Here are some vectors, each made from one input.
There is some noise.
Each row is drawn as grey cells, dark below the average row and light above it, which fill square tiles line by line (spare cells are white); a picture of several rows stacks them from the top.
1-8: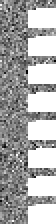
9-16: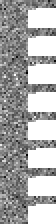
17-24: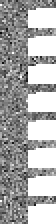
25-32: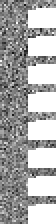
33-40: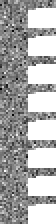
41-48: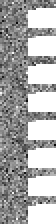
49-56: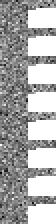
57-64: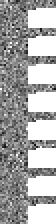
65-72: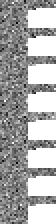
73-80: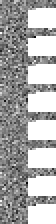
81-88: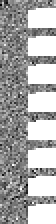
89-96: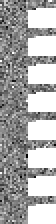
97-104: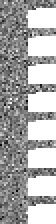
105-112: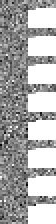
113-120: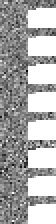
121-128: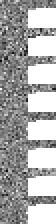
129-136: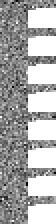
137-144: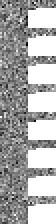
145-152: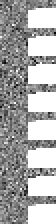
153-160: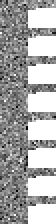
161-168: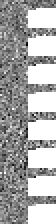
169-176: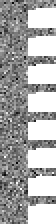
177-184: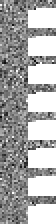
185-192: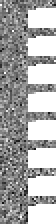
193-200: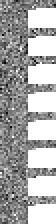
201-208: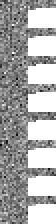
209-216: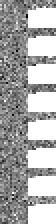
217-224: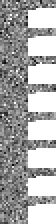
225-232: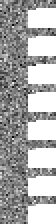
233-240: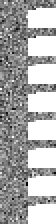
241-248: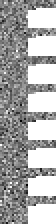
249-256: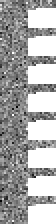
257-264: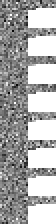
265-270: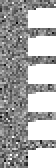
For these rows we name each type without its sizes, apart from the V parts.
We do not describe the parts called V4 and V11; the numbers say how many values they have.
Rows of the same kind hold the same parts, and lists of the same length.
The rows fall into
3 kinds.
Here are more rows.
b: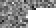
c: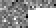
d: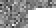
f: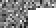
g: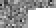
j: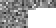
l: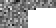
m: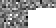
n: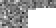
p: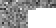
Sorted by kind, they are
b, d, g, n, p
c, j, l
f, m

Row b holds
a point on a line and a node of a tree.
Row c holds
a point on a line and a value of V11.
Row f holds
a value of V4.
